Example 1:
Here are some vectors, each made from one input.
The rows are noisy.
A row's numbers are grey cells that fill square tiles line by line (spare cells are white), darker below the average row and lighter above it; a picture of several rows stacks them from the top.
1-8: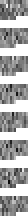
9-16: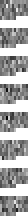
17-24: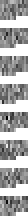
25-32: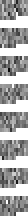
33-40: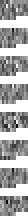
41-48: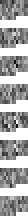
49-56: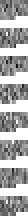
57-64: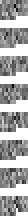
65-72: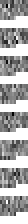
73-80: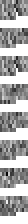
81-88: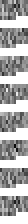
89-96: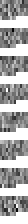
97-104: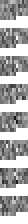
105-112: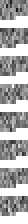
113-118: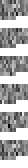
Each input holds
five true/false values.
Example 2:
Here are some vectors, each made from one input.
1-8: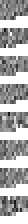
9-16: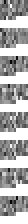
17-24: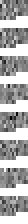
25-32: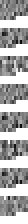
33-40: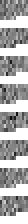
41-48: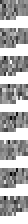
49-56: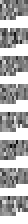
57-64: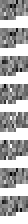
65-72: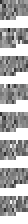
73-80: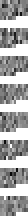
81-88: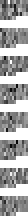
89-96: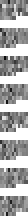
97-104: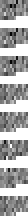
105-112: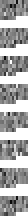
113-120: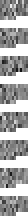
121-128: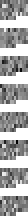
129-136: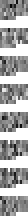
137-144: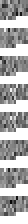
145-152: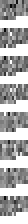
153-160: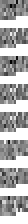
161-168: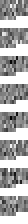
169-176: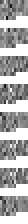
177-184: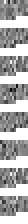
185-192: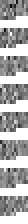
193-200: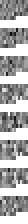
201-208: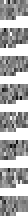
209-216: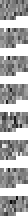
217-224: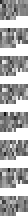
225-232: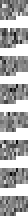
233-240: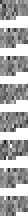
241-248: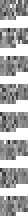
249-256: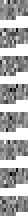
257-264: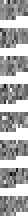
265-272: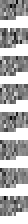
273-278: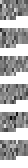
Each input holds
four true/false values.
